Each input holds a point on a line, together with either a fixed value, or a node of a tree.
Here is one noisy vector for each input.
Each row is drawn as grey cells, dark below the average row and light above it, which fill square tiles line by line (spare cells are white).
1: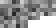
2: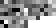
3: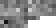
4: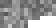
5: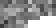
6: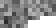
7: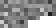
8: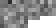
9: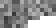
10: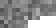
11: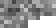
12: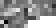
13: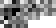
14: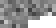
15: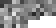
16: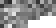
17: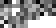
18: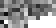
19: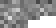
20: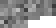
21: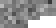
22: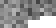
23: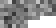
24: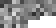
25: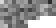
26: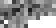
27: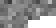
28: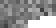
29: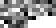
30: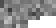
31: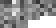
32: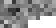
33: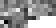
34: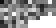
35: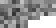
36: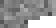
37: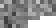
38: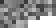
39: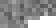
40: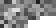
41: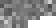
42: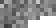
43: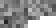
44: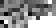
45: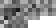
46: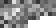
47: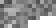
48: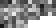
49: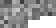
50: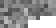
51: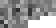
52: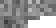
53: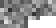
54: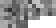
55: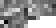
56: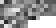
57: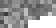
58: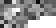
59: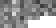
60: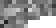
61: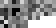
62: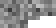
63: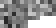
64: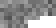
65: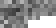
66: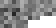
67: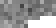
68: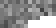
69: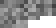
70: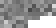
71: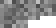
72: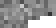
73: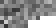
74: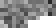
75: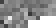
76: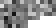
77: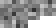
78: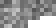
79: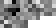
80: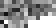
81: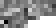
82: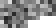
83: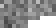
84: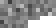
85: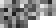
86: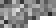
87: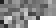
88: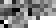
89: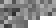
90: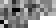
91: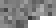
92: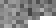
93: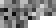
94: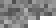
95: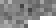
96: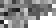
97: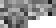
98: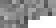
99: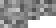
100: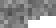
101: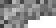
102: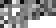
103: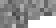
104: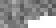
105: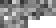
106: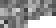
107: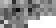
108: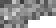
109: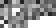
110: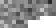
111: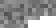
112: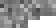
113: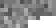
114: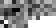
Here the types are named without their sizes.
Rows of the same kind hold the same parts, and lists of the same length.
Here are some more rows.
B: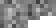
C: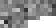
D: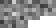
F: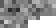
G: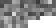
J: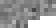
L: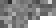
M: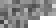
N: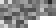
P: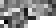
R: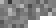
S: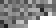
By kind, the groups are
B, D, F, G, J, L, M, N, R
C, P, S

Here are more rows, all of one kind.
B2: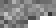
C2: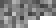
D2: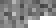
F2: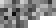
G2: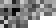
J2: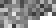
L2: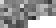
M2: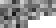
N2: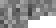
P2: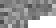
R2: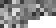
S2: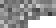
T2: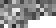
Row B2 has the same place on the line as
G2, L2 and P2.
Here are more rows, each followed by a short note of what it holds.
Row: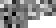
a point on a line
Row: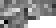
a point on a line
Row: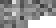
a point on a line and a node of a tree
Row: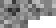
a point on a line and a node of a tree
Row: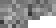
a point on a line and a node of a tree
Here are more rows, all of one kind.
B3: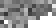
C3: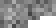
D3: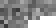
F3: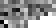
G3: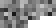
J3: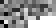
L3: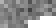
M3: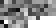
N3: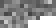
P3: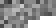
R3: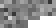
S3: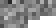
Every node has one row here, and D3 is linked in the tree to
G3, J3 and N3.
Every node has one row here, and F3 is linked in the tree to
B3.
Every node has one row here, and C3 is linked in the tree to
B3, L3 and R3.
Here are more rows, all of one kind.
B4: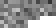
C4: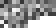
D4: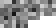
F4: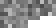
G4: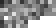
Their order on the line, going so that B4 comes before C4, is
F4, G4, D4, B4, C4.
